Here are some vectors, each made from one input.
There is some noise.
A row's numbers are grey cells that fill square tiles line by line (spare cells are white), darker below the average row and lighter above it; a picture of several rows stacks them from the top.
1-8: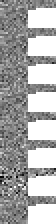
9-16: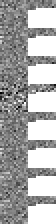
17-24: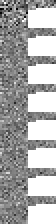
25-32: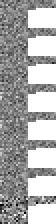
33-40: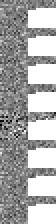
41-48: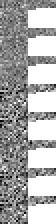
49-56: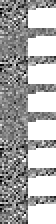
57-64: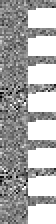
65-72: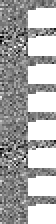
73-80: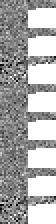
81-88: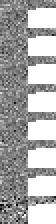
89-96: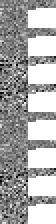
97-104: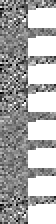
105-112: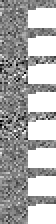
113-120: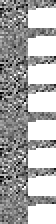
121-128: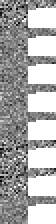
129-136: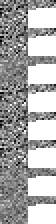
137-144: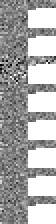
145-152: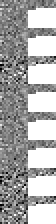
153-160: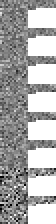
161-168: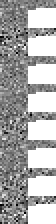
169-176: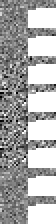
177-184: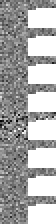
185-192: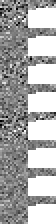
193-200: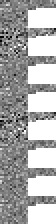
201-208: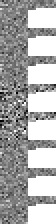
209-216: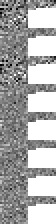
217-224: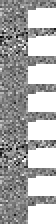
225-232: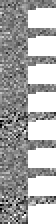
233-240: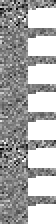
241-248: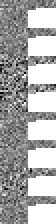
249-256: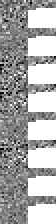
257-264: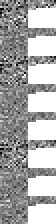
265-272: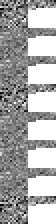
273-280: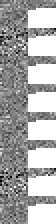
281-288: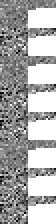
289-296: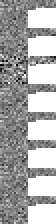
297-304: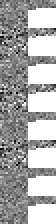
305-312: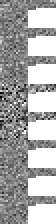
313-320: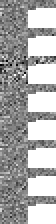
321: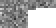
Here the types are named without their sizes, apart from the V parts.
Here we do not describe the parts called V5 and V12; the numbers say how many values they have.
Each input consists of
either a value of V5 and a value of V12, or a list of points on a line.
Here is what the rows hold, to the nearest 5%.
About 30% of them hold a value of V5 and a value of V12. The rest are lists of points on a line.
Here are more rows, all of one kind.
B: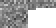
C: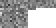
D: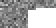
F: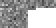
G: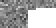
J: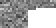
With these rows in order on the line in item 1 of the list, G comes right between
B and D.
